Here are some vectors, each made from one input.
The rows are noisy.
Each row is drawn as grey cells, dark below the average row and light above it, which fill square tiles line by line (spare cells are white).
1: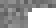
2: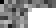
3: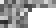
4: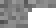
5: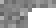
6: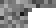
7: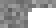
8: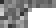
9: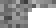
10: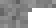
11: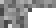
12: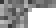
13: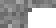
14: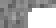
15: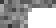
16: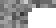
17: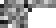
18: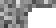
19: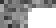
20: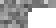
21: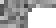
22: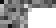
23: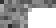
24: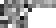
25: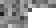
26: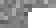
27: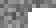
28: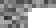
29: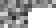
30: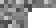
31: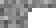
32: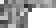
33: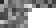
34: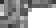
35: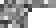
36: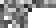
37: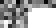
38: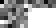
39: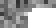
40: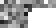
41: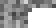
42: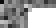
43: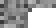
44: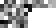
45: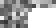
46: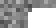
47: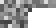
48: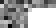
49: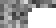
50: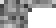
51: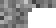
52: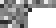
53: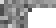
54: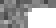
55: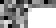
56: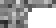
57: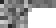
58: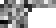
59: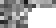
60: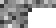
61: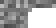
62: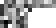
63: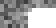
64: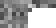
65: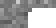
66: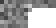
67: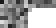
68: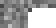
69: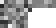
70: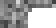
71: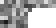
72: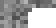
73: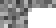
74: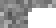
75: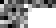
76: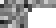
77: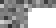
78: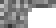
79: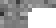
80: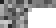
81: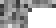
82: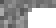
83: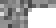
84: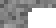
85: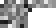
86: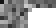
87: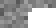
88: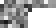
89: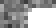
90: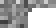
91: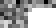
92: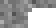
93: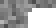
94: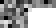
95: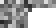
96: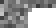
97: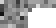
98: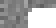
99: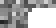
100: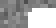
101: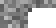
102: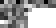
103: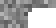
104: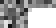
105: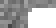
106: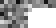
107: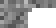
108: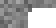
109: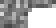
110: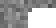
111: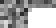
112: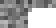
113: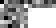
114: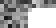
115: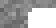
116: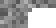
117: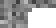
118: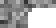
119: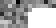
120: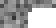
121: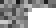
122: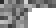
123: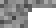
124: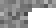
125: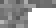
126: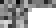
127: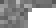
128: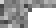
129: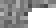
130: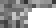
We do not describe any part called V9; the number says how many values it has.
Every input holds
a true/false value, together with either a point on a 5-point line, or a value of V9.
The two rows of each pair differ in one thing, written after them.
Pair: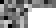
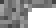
the true/false value
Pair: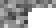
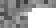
the place on the 5-point line
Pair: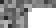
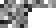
the true/false value
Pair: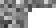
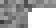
the true/false value
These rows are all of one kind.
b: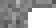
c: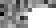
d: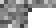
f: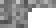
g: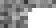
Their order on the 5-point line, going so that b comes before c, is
d, f, b, c, g.
